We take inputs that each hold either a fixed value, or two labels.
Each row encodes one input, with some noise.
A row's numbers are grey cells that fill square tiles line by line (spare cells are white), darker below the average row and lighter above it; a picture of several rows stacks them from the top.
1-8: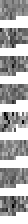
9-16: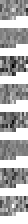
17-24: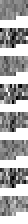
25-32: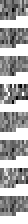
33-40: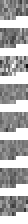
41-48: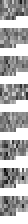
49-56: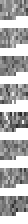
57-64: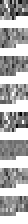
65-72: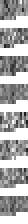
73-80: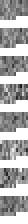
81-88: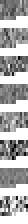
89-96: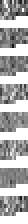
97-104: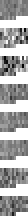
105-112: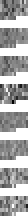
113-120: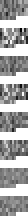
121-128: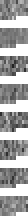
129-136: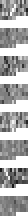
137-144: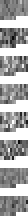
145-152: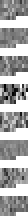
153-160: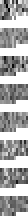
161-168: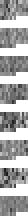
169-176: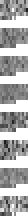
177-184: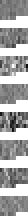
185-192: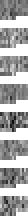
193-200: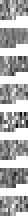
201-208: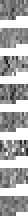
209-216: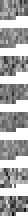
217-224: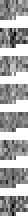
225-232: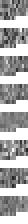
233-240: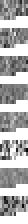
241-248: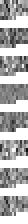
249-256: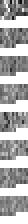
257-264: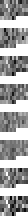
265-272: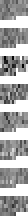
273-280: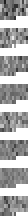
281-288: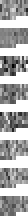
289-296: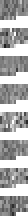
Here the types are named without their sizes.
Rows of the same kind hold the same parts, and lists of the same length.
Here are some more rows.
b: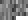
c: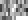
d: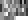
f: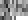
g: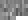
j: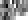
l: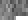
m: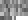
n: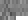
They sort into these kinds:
b, c, d, f, g, l, m, n
j

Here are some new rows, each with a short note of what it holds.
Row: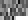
a fixed value
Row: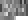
two labels
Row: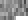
two labels
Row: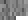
two labels
